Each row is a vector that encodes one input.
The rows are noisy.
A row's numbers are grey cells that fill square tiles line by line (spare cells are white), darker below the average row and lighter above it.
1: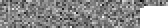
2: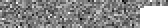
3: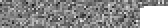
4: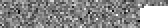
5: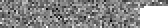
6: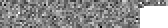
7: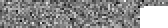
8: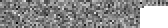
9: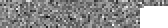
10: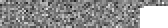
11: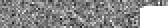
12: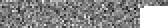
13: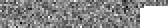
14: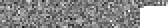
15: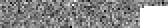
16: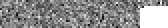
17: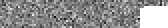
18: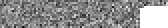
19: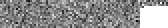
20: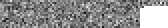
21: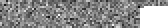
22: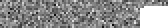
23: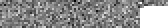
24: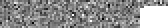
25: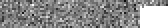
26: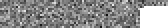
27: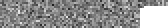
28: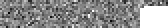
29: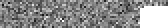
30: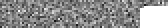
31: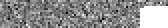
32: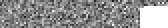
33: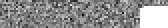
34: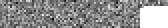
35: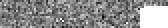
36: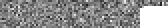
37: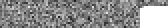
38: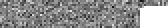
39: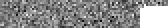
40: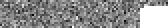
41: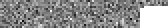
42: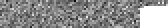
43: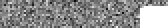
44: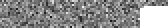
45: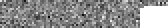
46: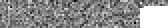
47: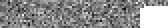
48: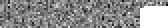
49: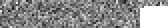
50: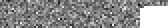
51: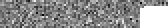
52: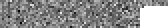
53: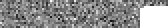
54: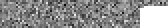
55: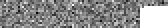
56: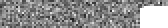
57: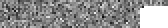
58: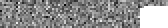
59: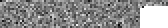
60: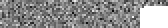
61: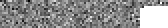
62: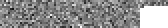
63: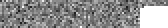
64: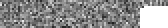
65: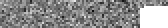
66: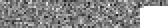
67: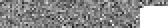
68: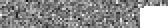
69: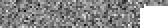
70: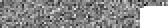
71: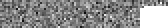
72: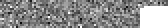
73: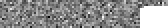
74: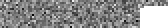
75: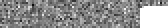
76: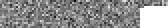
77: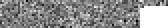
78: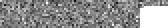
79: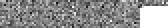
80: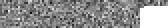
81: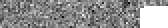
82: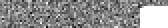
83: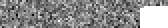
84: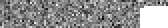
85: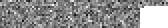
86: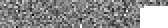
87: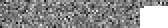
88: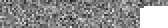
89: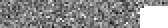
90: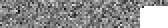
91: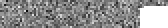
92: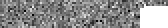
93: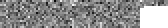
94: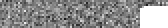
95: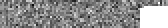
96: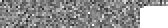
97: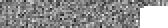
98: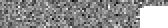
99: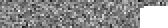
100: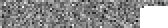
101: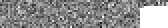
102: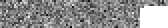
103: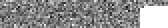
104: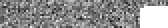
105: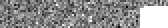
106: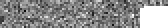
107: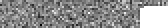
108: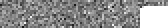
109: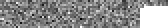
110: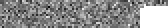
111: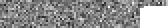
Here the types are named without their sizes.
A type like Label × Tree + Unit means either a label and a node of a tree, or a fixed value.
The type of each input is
Line + Tree.
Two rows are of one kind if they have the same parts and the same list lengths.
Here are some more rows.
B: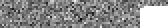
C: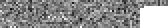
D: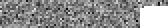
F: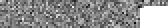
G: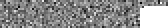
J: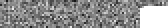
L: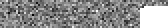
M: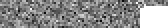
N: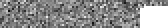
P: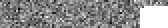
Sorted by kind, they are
B, C, D, G, L, M, N, P
F, J

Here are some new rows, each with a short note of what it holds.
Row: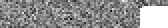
a point on a line
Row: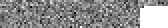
a node of a tree
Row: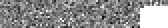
a node of a tree
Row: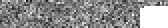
a node of a tree
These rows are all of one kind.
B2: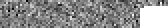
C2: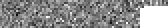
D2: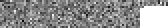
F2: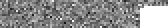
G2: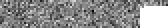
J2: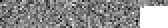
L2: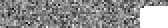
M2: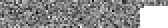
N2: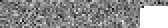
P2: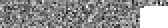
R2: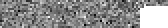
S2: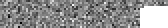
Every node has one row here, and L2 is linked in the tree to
F2.
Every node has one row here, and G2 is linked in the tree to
B2, C2, R2 and S2.
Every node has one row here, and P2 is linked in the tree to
D2.
